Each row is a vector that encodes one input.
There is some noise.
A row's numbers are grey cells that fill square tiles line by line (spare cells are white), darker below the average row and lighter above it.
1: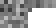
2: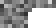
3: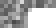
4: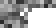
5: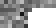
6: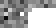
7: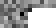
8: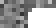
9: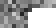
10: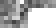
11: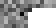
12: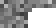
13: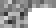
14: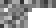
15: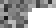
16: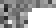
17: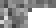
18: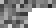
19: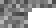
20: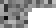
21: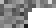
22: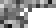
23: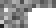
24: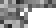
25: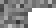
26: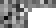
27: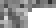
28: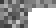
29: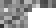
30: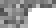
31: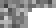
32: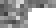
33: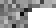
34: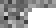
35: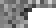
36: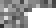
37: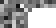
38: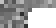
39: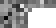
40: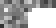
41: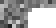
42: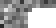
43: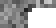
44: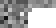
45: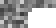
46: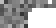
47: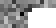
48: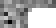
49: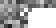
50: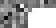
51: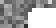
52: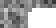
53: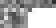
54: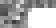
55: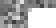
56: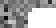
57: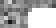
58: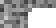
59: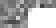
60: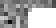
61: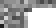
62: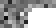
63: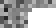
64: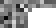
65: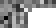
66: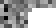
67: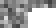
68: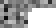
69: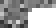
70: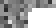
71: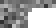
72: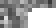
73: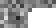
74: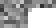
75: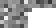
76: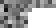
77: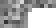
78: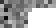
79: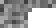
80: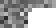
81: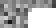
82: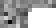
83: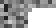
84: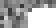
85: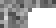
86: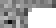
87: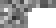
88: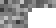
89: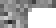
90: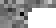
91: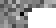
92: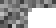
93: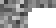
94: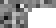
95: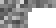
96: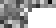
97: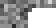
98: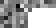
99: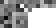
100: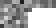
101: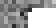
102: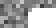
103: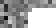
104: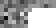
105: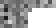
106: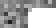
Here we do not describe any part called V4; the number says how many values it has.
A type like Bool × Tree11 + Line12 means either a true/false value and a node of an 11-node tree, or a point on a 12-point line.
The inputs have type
Bool × (Tree7 + V4).
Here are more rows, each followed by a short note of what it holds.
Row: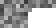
a node of a 7-node tree and a true/false value
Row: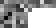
a true/false value and a value of V4
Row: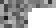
a true/false value and a value of V4
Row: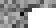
a node of a 7-node tree and a true/false value
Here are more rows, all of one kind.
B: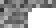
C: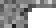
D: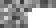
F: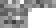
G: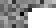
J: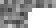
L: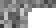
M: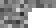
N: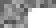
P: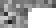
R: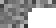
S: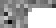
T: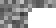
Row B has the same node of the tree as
J, M and T.
